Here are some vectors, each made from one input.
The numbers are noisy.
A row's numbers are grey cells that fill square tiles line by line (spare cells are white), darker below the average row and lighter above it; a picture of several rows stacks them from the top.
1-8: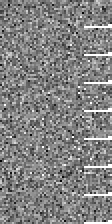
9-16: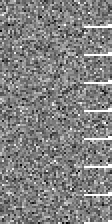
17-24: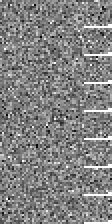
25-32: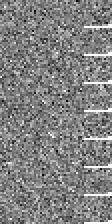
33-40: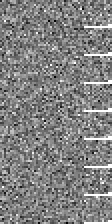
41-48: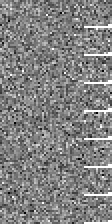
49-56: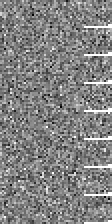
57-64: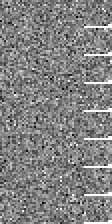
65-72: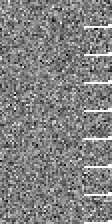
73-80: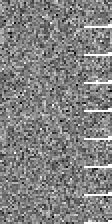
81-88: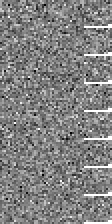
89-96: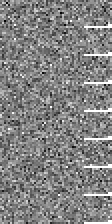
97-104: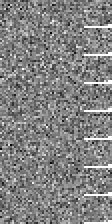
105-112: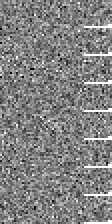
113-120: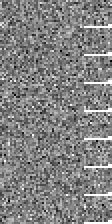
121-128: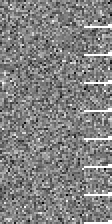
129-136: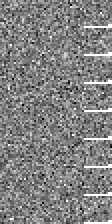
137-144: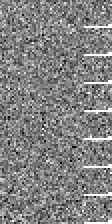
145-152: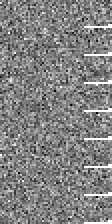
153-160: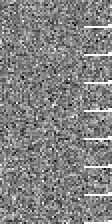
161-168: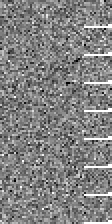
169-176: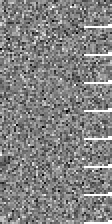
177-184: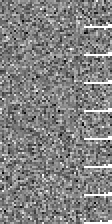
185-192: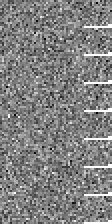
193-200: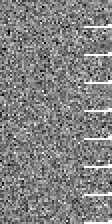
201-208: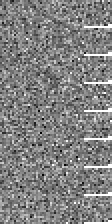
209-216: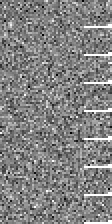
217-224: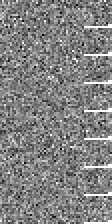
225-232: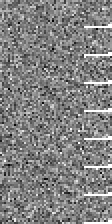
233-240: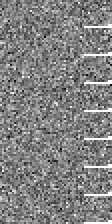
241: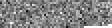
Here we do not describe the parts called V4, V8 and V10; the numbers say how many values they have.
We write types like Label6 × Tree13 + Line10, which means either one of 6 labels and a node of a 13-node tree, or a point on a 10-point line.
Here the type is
(Line9 + V4) × Tree9 × Tree9 × V8 × V10.
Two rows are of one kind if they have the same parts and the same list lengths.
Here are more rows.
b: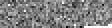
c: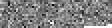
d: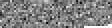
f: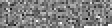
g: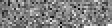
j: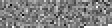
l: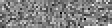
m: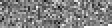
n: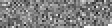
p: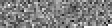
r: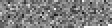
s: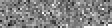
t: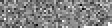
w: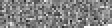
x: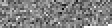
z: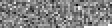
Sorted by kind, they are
b, c, d, g, l, p, r, w, x
f, j, m, n, s, t, z

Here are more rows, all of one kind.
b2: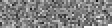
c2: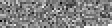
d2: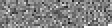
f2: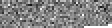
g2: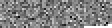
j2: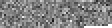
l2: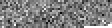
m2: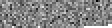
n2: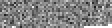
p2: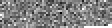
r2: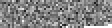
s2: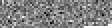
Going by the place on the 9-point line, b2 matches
d2, j2, m2 and n2.
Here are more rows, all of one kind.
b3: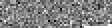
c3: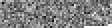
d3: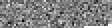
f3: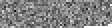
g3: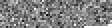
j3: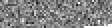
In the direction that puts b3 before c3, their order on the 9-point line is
b3, j3, c3, f3, d3, g3.
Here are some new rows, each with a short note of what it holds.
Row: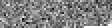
a point on a 9-point line, a node of each of two 9-node trees, a value of V8 and a value of V10
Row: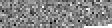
a point on a 9-point line, a node of each of two 9-node trees, a value of V8 and a value of V10
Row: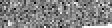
a node of each of two 9-node trees, a value of V4, a value of V8 and a value of V10
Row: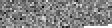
a node of each of two 9-node trees, a value of V4, a value of V8 and a value of V10
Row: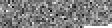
a node of each of two 9-node trees, a value of V4, a value of V8 and a value of V10
